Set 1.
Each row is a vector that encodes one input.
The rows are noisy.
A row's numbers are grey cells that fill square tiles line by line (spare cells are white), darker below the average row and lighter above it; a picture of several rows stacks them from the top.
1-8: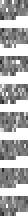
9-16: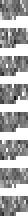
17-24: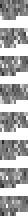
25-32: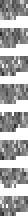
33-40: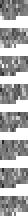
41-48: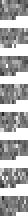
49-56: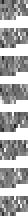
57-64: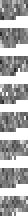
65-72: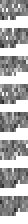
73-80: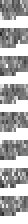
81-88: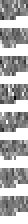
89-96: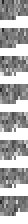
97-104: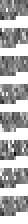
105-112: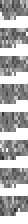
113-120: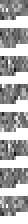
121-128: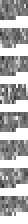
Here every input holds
either a point on a 13-point circle, or a fixed value.
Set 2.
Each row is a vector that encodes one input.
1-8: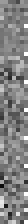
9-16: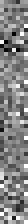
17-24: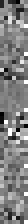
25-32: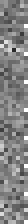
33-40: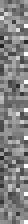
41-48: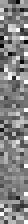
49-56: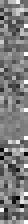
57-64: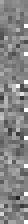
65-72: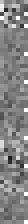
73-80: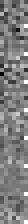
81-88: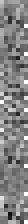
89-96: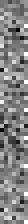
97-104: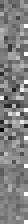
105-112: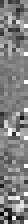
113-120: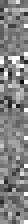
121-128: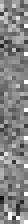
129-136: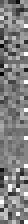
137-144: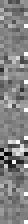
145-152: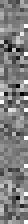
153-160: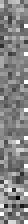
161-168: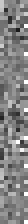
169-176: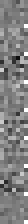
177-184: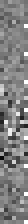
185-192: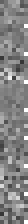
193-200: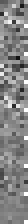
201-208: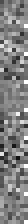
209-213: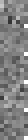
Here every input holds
a node of a 15-node tree.
